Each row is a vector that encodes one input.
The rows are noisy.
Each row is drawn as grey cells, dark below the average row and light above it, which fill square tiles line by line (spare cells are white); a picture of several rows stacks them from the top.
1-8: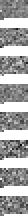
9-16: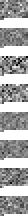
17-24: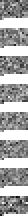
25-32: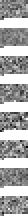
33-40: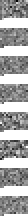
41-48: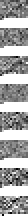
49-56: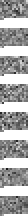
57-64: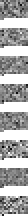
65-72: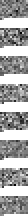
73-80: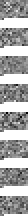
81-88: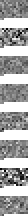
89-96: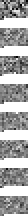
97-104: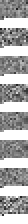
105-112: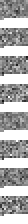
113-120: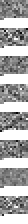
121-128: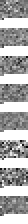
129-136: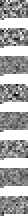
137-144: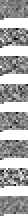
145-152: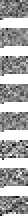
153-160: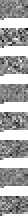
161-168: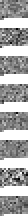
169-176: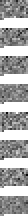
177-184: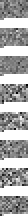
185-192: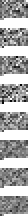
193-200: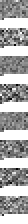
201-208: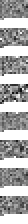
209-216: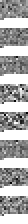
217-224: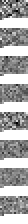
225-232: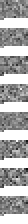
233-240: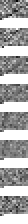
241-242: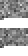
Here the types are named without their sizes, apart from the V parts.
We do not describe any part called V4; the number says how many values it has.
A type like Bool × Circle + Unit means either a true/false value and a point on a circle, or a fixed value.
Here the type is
List(Line) × (Tree × V4 + Unit).
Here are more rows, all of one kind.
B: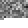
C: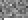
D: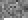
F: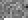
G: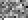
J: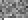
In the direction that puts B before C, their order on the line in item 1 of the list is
B, F, G, D, C, J.
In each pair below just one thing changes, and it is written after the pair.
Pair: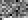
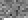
the value of V4
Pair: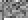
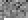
the node of the tree
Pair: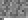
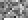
the value of V4
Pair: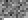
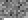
the place on the line in item 1 of the list
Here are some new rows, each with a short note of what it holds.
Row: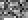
a node of a tree and a value of V4, together with a list of one item
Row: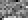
a list of three items
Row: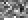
the empty list
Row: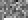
a list of one item
